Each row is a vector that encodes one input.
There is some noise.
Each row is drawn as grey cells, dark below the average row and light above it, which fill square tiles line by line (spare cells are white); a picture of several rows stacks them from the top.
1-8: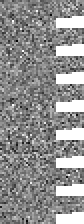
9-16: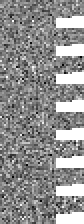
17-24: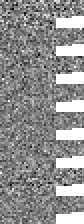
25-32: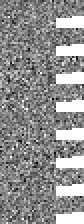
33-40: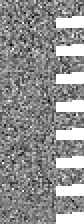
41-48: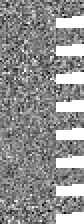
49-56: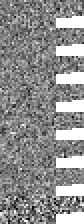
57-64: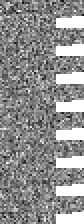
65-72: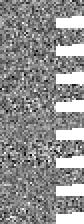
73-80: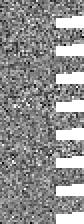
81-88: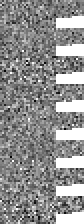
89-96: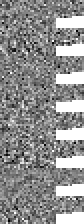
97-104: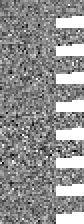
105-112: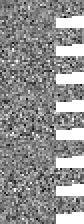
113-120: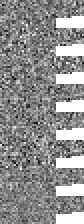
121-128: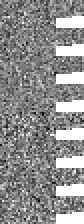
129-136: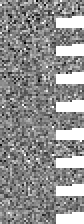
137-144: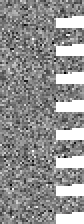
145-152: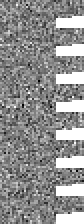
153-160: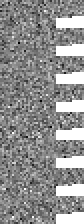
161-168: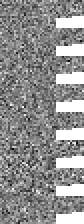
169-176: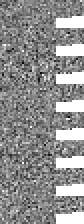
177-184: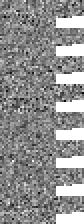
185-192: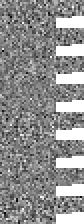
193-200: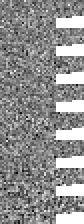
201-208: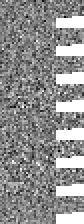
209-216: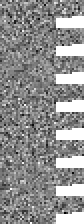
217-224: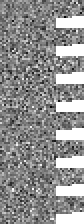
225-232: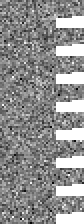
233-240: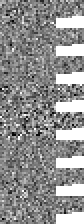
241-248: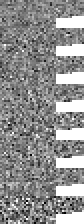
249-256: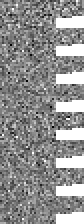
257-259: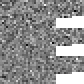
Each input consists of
a point on a 4-point line, together with either a fixed value, or a node of a 20-node tree.
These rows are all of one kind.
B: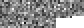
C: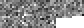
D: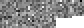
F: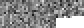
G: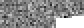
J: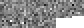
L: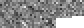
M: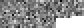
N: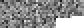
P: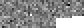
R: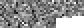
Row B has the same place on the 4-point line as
C, J, L and R.
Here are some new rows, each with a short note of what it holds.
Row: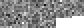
a point on a 4-point line and a node of a 20-node tree
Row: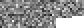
a point on a 4-point line
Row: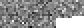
a point on a 4-point line
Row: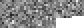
a point on a 4-point line
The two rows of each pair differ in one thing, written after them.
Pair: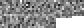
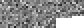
the node of the tree
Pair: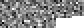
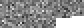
the node of the tree
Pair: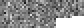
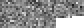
the node of the tree
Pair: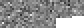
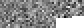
the place on the 4-point line
